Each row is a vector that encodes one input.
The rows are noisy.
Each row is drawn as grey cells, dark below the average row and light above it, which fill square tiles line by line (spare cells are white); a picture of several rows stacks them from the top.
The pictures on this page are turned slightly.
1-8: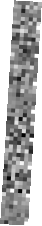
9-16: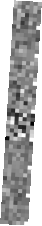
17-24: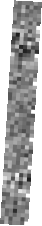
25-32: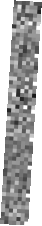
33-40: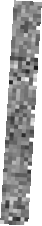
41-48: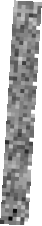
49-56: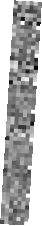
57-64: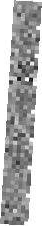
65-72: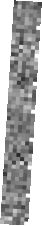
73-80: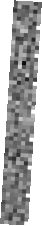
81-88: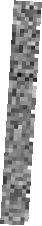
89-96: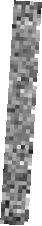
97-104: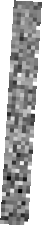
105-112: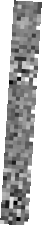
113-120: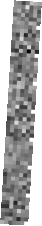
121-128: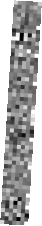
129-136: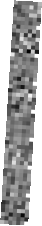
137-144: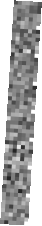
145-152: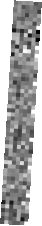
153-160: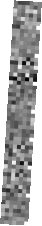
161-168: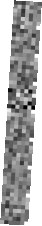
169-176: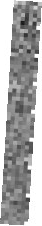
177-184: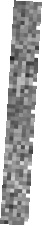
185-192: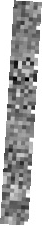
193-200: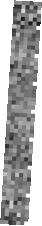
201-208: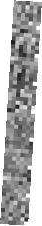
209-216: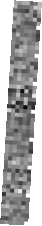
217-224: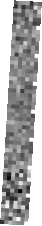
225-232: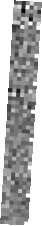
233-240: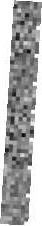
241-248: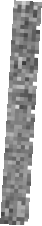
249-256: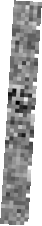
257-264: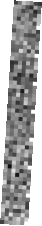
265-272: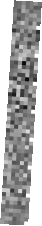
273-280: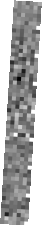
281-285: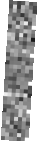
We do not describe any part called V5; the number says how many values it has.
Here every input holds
a list of up to two items, each a true/false value and a value of V5.
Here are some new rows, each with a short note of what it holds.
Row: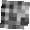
the empty list
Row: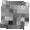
a list of one item
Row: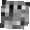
the empty list
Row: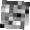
a list of two items
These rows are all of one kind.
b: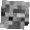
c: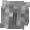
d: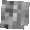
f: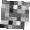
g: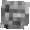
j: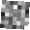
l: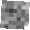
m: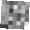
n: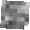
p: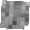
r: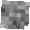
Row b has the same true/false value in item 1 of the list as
c, j, p and r.
